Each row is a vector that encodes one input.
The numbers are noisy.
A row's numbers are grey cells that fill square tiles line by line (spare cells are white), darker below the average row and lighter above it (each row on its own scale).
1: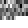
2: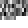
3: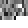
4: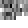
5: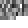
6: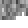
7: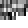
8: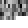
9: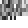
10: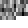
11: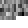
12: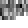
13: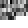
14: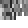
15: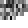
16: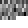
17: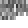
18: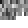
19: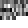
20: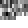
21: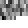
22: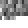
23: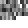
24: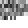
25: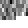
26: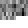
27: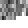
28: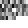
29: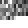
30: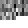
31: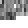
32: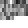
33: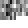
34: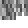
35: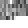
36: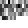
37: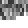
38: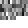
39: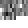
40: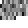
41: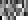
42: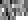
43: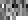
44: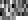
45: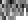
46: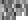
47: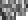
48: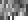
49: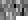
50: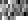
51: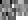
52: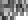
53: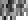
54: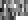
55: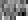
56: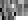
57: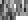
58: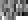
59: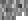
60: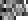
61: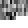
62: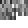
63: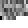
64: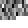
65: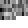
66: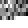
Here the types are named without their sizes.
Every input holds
either a point on a circle, or a point on a line.
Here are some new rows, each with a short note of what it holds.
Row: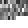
a point on a circle
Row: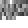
a point on a circle
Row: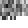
a point on a line
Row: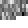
a point on a circle
